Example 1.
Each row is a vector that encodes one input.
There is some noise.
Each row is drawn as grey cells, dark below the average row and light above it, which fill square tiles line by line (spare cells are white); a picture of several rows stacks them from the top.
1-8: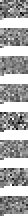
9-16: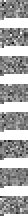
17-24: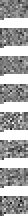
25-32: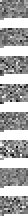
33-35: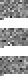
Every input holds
either a fixed value, or three true/false values.
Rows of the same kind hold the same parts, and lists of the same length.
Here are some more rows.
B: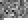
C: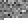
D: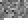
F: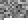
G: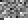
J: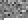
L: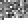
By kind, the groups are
B, C, D, F, J, L
G

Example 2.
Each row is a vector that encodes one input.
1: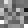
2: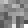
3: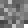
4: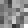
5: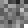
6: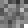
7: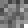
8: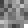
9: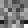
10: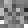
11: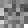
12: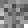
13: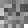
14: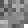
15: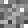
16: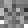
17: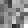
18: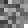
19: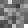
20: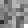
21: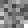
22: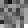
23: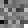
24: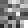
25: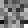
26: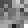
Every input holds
a point on a 6-point line.
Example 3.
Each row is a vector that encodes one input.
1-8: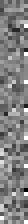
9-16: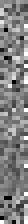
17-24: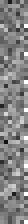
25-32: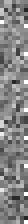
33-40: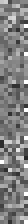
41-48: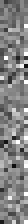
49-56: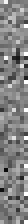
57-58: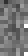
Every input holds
a point on a 9-point line.
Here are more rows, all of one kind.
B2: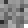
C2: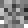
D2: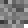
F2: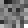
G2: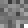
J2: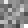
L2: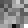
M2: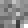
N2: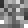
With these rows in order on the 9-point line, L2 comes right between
J2 and N2.
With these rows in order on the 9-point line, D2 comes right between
B2 and F2.
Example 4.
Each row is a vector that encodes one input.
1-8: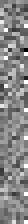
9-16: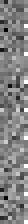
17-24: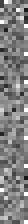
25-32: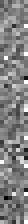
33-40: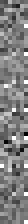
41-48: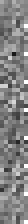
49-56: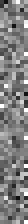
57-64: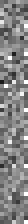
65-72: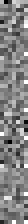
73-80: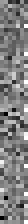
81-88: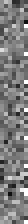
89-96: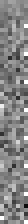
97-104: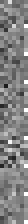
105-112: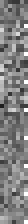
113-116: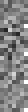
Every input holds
a point on a 17-point line.
